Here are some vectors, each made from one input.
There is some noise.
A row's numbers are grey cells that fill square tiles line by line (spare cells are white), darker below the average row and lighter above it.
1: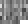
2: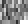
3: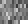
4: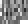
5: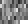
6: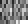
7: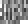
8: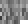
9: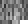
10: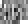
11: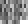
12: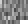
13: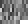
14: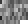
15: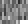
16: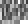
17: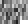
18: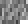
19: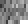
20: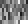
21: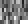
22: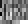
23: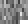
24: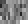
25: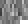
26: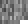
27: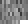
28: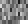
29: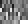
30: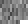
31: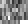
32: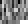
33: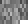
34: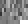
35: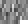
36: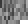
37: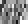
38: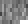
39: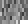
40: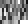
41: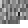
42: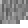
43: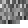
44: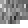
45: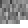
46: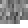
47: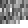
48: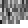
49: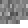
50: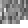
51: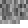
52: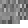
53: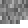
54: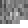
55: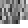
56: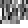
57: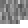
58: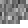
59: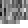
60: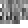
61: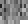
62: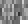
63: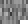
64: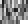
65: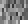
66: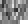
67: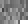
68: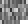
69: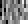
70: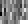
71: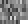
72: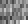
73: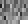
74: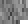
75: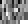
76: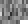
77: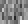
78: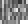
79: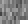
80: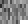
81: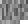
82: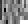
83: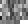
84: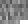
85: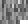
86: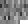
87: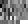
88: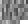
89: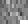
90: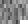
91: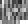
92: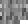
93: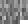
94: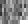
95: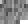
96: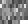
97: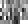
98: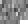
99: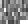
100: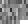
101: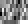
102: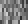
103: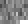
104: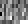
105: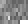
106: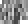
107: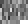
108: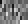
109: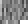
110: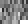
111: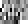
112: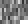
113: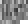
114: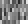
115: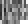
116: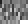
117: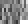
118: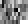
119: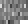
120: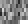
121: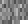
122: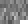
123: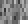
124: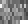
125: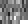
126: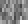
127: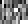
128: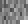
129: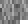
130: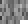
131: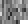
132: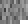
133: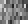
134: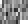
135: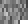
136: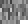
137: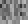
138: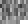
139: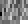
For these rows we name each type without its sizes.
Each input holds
a list of points on a circle.
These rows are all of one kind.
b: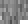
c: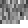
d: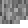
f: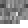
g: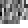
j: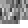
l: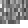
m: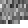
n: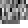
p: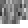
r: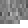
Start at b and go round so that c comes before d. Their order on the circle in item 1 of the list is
b, j, c, m, r, l, f, g, n, d, p.
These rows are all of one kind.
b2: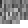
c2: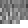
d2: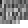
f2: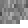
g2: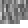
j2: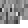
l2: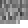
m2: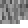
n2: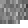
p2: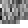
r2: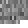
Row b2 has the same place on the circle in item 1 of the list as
c2, g2, l2 and m2.
